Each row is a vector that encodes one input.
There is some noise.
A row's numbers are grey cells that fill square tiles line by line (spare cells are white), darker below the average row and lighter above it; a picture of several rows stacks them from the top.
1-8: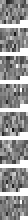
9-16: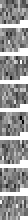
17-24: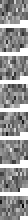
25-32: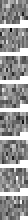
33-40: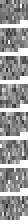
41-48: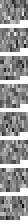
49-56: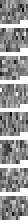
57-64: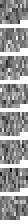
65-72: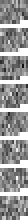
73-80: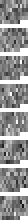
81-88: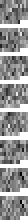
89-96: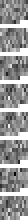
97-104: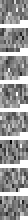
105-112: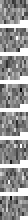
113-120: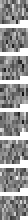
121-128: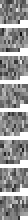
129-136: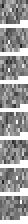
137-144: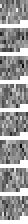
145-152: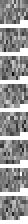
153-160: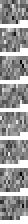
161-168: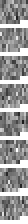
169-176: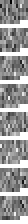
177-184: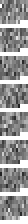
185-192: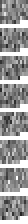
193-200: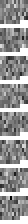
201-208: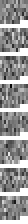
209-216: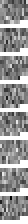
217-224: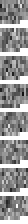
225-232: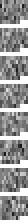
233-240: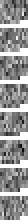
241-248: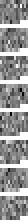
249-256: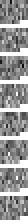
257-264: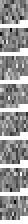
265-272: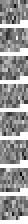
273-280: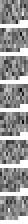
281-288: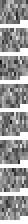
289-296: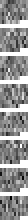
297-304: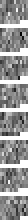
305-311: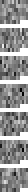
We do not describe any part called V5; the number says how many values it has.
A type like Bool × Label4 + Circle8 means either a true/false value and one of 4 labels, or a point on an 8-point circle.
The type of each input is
(Bool × Bool × Bool + Line6) × V5 + List2(Line10).
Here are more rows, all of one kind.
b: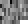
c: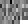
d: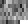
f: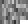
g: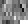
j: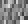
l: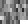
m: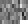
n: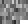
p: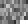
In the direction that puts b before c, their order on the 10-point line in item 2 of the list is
l, b, p, n, d, f, g, m, c, j.
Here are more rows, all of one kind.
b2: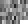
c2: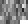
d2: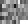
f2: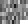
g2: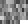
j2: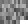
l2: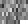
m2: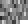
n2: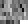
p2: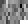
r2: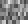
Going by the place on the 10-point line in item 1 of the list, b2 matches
d2, f2, m2 and r2.
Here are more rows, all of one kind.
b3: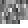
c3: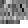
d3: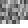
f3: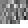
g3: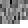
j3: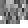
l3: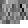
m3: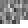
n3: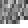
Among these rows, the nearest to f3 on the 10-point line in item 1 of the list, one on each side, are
b3 and m3.
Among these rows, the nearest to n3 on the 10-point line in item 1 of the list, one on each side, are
d3 and m3.
